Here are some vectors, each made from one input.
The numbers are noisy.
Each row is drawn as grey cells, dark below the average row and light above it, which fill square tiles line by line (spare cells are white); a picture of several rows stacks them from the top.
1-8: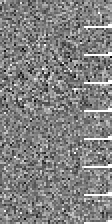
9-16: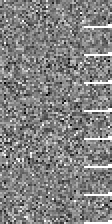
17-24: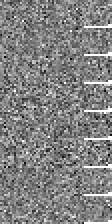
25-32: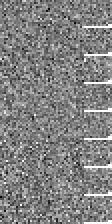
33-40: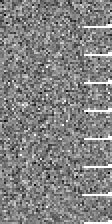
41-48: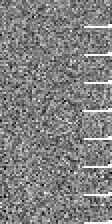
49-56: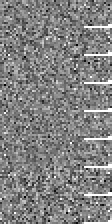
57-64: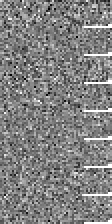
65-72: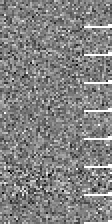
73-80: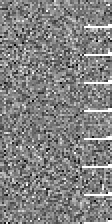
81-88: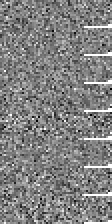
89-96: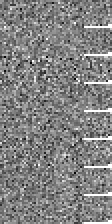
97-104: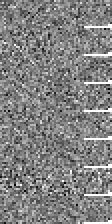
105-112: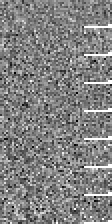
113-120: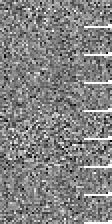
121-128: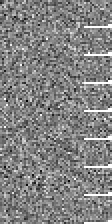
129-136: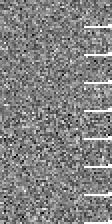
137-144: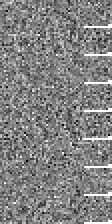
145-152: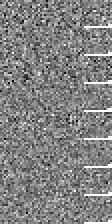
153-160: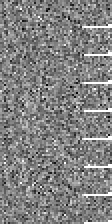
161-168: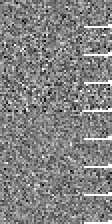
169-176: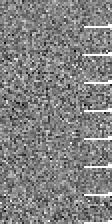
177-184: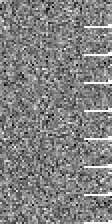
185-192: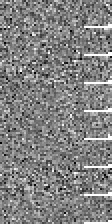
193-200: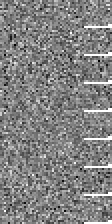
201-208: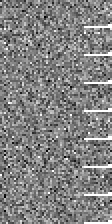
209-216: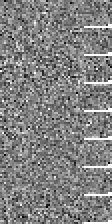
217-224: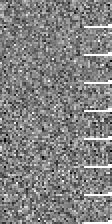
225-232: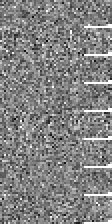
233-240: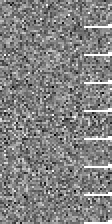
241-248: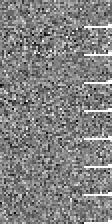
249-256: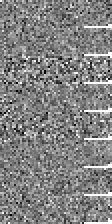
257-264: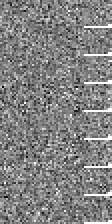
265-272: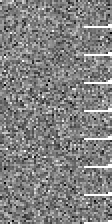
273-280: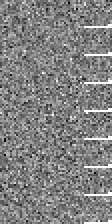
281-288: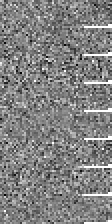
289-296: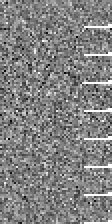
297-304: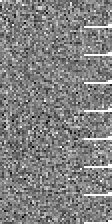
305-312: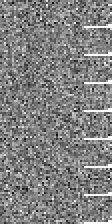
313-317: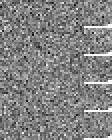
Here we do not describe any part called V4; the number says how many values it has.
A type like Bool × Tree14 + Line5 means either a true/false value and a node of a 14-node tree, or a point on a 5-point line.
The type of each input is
(Bool × Bool × Bool × Bool + List2(V4) × Tree9) × Line11.
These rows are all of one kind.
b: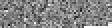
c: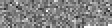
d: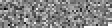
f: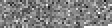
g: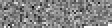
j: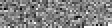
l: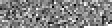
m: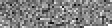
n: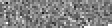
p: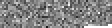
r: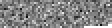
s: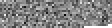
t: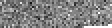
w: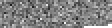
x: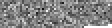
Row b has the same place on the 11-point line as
d, g, j and r.
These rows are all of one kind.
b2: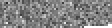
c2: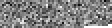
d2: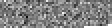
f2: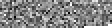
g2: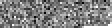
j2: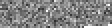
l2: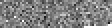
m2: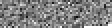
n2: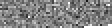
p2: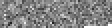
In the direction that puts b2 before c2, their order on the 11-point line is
m2, n2, j2, p2, b2, f2, d2, l2, g2, c2.
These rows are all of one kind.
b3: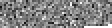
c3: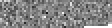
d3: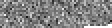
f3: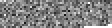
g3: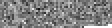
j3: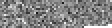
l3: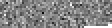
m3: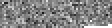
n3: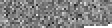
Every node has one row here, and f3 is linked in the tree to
m3.
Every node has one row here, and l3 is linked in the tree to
m3.
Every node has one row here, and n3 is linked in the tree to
b3, c3 and m3.
